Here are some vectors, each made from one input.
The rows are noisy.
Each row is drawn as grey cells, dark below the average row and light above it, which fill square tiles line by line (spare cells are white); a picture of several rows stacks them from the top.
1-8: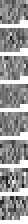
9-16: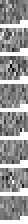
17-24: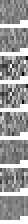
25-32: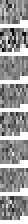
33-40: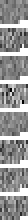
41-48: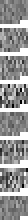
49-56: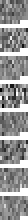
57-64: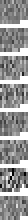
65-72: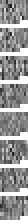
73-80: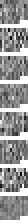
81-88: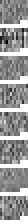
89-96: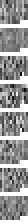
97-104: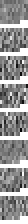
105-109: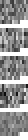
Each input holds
a list of up to three points on a 7-point line.
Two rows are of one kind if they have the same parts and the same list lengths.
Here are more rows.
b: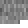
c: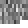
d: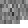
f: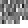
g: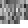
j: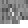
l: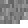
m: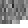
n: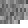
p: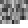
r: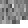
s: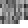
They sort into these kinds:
b, d, g, l, n
c, f, r
j, m, s
p

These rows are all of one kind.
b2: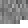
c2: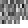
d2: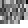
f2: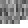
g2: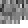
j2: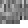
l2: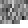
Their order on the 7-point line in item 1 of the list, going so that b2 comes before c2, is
f2, l2, g2, b2, j2, c2, d2.
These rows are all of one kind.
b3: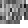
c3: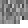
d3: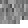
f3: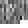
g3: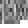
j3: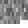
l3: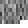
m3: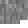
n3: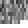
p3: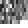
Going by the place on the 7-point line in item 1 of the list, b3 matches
c3, j3 and l3.
